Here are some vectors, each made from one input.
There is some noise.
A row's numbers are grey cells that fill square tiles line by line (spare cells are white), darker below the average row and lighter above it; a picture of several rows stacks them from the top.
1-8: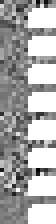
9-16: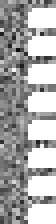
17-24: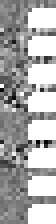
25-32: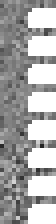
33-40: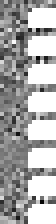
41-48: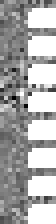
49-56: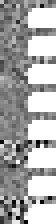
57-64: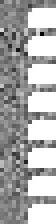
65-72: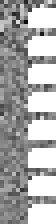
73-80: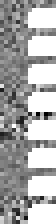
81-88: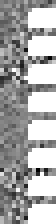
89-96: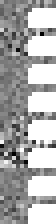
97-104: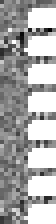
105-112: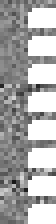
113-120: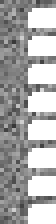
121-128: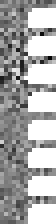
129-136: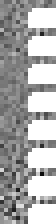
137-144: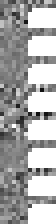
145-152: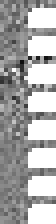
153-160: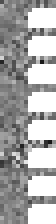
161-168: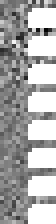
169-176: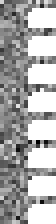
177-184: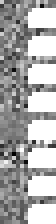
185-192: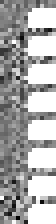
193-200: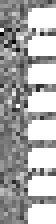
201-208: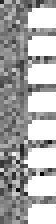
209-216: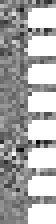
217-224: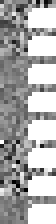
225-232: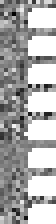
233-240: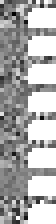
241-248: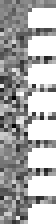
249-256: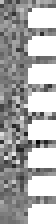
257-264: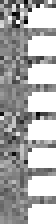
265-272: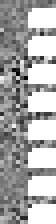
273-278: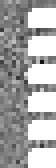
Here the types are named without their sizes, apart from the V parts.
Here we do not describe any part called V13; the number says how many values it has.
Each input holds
a true/false value, together with either a point on a line, or a list of values of V13.
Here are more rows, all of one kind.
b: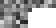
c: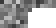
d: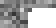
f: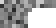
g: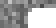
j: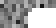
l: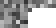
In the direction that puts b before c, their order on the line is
l, b, c, j, d, g, f.
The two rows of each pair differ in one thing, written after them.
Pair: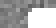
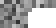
the true/false value
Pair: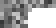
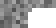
the value of V13 in item 1 of the list
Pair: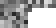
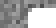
the value of V13 in item 2 of the list
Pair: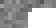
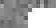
the true/false value
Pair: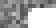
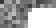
the value of V13 in item 1 of the list
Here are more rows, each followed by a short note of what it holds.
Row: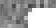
a true/false value, together with the empty list
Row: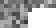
a true/false value, together with the empty list
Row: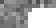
a true/false value, together with the empty list
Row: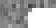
a true/false value, together with the empty list
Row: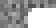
a true/false value, together with the empty list
